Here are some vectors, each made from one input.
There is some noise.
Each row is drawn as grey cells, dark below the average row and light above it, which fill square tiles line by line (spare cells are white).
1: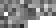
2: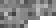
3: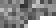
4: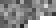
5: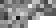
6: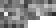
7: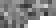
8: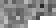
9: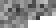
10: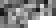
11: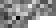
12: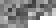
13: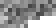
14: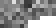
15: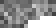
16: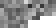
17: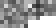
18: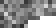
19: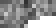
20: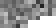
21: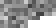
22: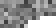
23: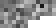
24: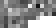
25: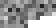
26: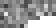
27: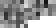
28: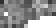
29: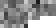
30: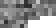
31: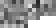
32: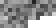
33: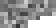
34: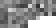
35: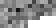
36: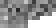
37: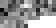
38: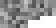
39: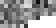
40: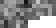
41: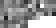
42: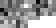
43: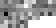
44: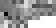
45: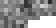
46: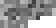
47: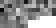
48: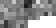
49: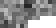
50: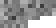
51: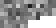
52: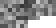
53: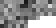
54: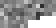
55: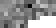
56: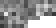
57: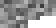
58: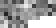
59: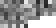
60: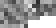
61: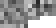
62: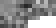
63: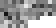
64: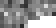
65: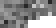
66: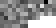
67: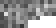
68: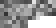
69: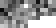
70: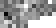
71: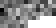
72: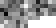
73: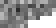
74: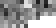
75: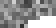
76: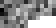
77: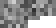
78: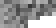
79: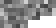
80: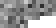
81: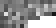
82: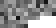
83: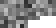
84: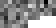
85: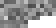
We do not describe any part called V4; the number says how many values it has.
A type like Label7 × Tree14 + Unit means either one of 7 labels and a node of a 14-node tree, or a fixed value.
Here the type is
Bool × (Line6 + V4).
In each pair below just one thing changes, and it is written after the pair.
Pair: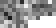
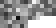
the true/false value
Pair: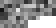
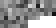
the value of V4
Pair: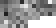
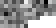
the value of V4
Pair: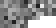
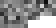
the value of V4
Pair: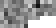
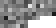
the true/false value
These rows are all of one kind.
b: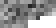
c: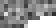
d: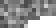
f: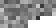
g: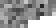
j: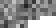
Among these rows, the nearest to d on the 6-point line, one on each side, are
c and f.
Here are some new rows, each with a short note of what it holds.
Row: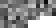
a true/false value and a value of V4
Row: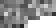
a point on a 6-point line and a true/false value
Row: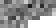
a point on a 6-point line and a true/false value
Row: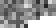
a true/false value and a value of V4
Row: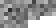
a point on a 6-point line and a true/false value
